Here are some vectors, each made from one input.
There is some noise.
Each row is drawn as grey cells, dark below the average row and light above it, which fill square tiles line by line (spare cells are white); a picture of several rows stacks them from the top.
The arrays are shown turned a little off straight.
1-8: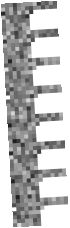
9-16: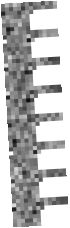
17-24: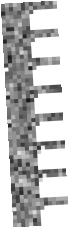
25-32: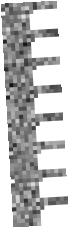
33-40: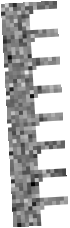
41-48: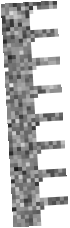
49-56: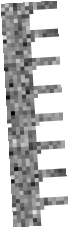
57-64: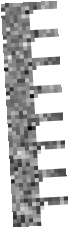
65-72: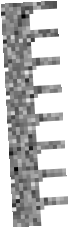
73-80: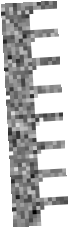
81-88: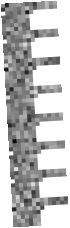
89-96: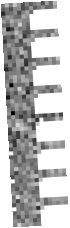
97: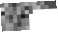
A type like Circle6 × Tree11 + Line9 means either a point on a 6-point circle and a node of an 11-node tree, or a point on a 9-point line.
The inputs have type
Line8 + List2(Line5).
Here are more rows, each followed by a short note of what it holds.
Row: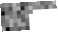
a list of one item
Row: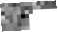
a point on an 8-point line
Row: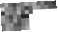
a point on an 8-point line
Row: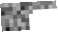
a list of one item
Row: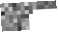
a point on an 8-point line
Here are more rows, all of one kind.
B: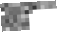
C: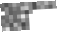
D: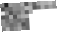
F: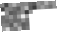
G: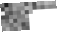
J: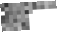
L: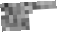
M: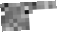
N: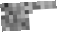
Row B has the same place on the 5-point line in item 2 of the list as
F and M.
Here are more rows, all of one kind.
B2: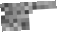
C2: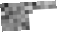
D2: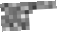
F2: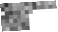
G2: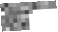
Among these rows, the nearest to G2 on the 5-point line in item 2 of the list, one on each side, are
B2 and D2.
